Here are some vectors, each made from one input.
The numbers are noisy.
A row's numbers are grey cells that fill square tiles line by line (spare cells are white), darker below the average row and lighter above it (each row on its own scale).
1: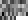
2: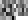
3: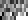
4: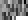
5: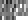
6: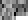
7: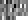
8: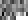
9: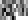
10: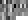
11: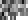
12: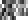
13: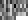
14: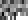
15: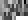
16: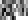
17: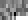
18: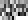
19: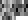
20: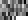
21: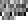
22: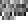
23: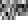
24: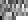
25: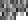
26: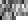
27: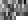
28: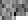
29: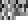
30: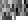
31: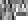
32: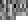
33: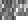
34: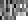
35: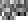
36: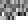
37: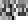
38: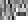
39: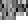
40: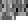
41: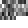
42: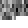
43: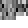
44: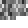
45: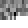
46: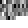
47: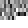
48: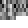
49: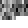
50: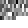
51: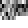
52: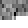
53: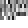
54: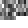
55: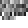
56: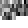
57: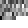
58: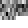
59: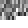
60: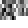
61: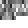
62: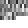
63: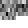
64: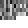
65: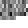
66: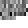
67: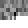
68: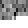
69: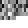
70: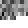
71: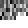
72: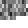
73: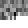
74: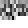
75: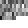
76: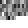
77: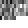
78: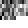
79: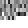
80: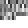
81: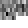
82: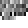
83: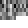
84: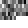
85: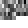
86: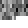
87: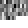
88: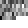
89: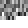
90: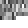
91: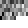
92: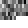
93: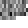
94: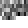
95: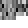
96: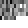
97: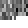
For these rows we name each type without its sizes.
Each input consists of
a label.
